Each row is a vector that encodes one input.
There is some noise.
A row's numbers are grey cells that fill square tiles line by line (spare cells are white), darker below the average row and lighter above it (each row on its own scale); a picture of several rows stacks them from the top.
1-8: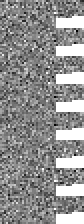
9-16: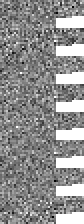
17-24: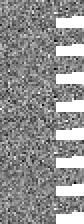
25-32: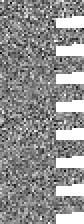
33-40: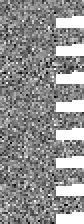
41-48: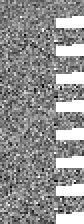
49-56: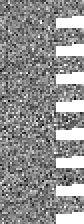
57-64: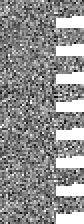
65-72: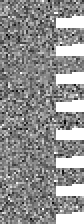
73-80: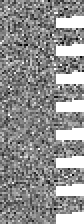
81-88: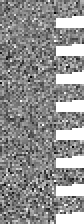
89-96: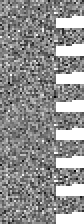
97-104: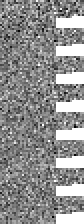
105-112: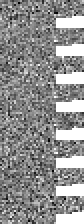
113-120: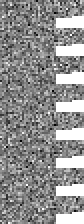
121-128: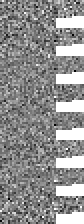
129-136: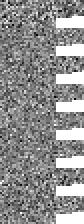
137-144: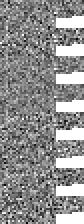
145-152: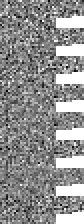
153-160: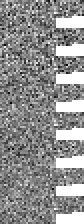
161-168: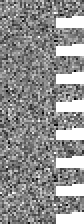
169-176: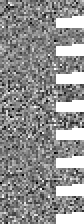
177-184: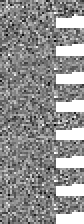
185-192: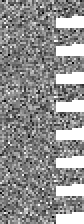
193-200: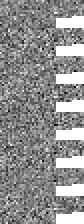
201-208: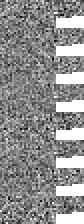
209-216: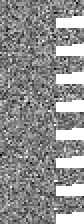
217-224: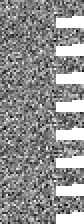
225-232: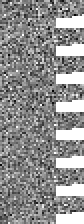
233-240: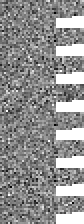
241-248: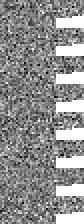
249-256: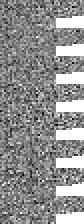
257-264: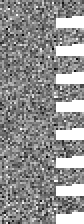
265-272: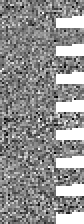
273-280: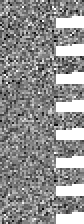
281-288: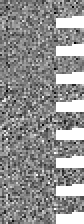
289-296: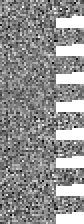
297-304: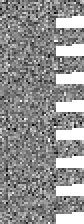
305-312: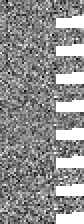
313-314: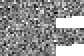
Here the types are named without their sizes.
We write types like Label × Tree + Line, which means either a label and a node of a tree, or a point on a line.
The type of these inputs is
Bool × Bool × Bool × Label + Line.
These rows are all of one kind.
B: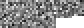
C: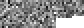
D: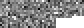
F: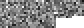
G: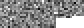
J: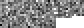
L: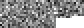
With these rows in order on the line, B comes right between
C and F.
